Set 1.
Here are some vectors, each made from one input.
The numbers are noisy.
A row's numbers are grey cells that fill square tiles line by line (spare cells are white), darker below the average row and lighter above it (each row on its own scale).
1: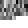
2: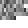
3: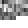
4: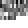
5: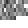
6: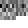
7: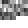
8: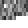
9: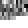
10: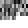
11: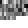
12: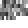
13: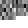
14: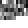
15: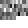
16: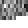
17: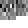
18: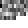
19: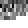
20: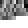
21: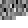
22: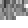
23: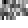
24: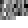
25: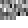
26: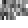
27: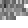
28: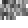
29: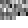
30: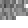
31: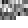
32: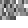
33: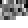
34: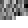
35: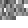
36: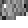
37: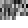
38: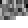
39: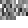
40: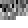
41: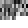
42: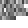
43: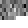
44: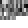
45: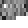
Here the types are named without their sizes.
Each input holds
a list of points on a circle.
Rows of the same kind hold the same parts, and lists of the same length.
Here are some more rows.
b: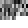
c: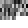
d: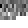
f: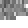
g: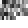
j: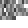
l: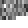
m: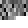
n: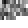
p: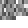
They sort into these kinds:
b, c
d, l, m
f, g, j, n, p

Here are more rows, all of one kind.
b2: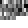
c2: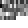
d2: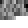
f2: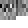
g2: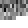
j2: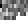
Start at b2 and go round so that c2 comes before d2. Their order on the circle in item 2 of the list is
b2, f2, g2, c2, d2, j2.
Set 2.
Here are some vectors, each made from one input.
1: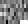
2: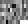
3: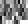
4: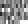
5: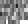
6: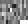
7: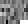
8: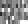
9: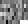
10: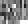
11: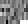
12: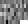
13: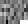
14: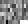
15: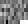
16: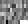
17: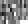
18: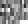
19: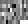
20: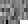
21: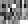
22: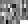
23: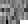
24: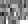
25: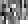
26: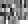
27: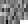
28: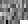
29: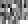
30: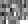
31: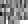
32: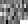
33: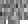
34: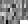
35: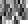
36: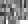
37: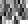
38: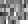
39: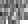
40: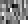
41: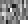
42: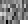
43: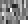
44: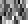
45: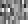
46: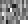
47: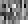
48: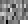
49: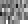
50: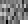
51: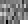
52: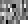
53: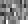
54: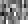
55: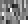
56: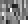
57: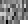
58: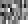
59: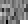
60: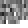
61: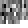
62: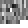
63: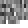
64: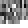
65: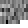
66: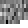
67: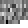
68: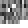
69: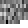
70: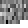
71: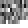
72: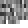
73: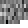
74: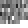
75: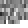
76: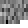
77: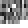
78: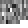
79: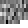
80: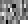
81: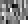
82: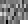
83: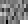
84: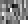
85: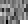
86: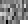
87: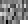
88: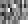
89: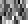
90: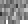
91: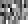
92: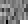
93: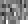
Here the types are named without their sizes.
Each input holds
a list of points on a line.
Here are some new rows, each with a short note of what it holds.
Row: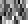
the empty list
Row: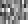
a list of two items
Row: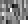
a list of one item
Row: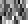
the empty list
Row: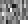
a list of one item
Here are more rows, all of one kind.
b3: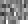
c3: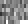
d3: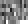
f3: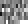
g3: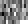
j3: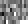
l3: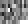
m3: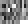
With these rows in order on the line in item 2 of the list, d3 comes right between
c3 and f3.
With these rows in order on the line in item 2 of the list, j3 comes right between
b3 and g3.
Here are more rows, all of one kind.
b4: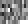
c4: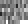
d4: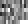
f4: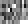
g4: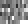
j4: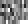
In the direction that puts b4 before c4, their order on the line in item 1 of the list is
f4, b4, j4, d4, c4, g4.
